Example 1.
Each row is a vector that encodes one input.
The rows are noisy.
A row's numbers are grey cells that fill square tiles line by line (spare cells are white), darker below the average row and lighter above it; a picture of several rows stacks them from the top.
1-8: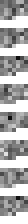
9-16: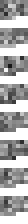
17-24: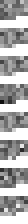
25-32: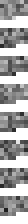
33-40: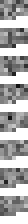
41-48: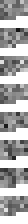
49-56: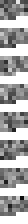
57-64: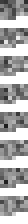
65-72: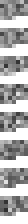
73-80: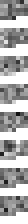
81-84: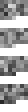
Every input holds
two labels (each one of 7).
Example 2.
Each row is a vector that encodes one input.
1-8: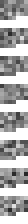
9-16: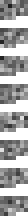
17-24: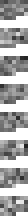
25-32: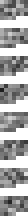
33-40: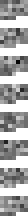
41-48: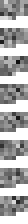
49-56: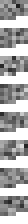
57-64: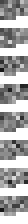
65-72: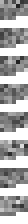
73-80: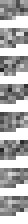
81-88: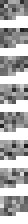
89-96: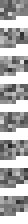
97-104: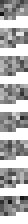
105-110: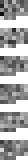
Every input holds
one of 9 labels, together with either a fixed value, or four true/false values.
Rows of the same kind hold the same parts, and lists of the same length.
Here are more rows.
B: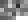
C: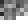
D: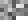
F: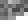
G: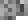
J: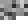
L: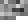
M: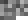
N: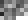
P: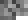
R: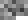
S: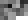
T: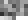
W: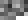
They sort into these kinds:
B, C, F, G, L, M, N, P, R, S, W
D, J, T

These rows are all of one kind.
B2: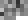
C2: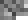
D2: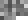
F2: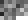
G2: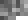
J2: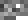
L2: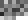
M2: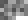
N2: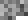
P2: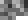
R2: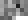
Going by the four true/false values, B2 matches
N2 and R2.
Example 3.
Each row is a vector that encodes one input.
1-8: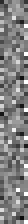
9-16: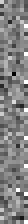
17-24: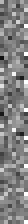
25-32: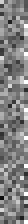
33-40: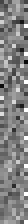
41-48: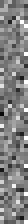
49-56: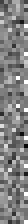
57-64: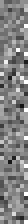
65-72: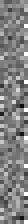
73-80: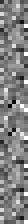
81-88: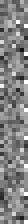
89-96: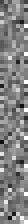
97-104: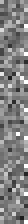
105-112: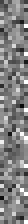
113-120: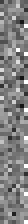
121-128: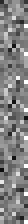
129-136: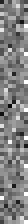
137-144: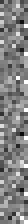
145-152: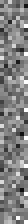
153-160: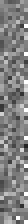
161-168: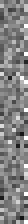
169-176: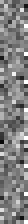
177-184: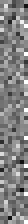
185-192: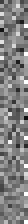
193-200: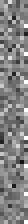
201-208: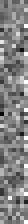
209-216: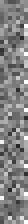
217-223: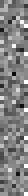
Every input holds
a point on a 10-point line, together with either a fixed value, or a node of a 13-node tree.
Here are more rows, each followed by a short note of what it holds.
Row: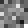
a point on a 10-point line
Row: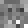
a point on a 10-point line and a node of a 13-node tree
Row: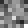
a point on a 10-point line
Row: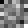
a point on a 10-point line
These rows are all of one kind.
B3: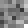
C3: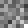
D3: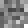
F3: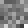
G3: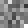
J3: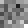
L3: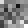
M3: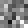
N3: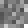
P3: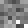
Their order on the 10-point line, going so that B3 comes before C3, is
B3, D3, G3, M3, P3, F3, C3, J3, L3, N3.
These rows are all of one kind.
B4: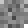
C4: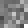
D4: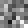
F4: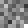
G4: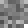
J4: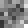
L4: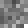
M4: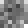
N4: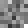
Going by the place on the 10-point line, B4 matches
D4, M4 and N4.
